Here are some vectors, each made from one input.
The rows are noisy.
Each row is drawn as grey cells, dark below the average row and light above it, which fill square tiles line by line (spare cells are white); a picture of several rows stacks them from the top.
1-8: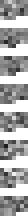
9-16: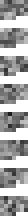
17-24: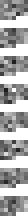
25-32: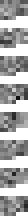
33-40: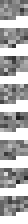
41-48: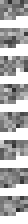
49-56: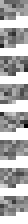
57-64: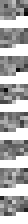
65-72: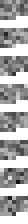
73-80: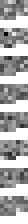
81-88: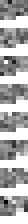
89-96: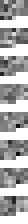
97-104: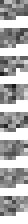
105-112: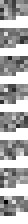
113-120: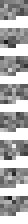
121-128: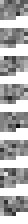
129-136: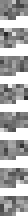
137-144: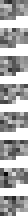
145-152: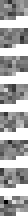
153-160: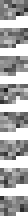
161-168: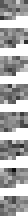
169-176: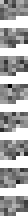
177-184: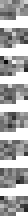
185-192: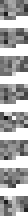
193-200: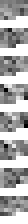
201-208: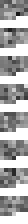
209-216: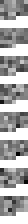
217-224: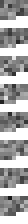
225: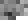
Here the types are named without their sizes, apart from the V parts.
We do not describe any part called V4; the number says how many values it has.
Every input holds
a point on a line, together with either a point on a line, or a value of V4.
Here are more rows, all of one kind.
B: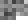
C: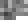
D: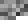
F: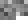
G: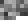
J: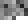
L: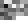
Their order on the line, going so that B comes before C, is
F, B, C, J, D, G, L.
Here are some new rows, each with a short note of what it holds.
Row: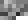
a point on a line and a value of V4
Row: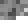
a point on a line and a value of V4
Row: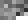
a point on each of two lines
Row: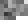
a point on a line and a value of V4
